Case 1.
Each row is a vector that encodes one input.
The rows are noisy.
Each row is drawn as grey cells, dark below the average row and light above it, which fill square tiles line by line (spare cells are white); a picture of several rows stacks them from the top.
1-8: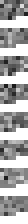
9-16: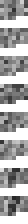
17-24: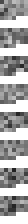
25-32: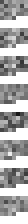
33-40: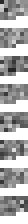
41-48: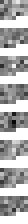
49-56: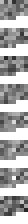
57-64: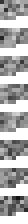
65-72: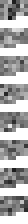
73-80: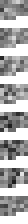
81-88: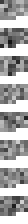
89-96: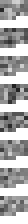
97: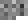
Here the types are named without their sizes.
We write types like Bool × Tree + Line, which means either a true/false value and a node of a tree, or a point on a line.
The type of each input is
Bool × Bool × Bool + Label × Label.
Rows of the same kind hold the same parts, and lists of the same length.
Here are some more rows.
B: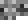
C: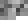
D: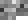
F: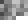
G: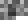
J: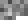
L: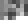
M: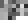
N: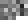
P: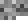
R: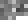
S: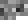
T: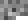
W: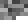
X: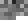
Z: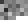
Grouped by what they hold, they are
B, C, D, F, J, N, P, R, S, T, Z
G, L, M, W, X

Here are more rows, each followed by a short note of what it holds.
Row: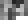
two labels
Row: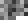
two labels
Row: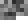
two labels
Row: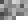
three true/false values
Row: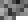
two labels
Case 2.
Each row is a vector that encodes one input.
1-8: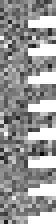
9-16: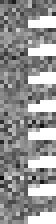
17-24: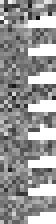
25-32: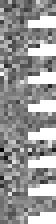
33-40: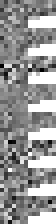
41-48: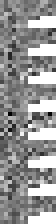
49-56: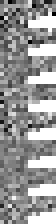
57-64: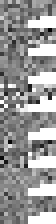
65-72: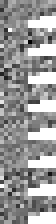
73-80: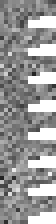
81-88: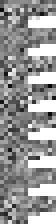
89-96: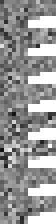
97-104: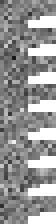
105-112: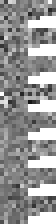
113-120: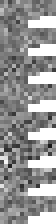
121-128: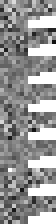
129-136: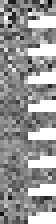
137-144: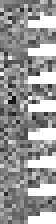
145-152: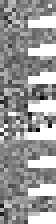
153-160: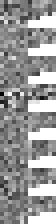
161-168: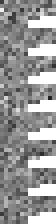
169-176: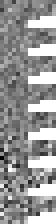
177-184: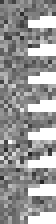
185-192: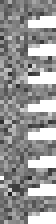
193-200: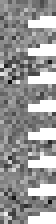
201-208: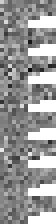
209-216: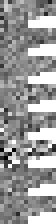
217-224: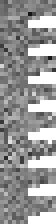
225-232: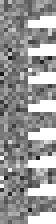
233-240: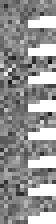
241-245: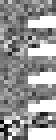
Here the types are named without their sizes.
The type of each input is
Bool × Line × Tree.
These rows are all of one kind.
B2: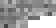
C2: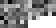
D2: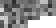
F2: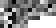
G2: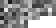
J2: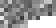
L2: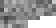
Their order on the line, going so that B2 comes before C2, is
J2, F2, G2, B2, C2, L2, D2.
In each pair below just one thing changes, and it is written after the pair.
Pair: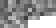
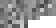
the true/false value
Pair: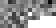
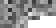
the node of the tree
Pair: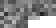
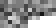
the node of the tree
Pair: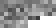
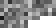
the place on the line
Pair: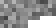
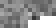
the place on the line
